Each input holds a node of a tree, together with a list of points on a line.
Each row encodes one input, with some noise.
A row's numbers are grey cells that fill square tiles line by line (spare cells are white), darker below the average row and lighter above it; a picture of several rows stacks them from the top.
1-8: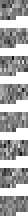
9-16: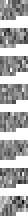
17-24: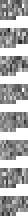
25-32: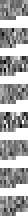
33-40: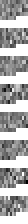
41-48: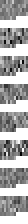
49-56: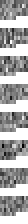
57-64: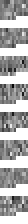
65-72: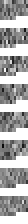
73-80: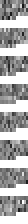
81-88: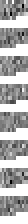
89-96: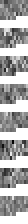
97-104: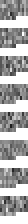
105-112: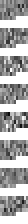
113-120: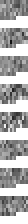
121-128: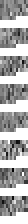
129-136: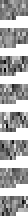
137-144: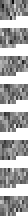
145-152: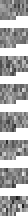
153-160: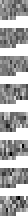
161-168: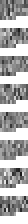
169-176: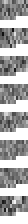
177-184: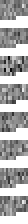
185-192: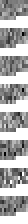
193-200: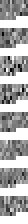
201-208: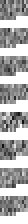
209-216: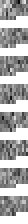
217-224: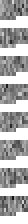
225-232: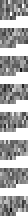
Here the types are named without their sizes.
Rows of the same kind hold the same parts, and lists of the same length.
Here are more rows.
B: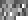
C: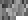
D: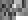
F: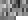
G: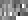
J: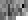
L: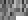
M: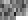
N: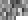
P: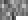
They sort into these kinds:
B, C, F, L, N, P
D, J, M
G

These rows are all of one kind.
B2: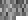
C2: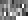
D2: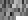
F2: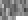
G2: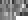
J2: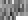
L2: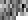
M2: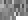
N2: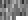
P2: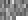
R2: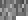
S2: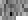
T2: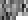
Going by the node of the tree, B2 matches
N2 and R2.
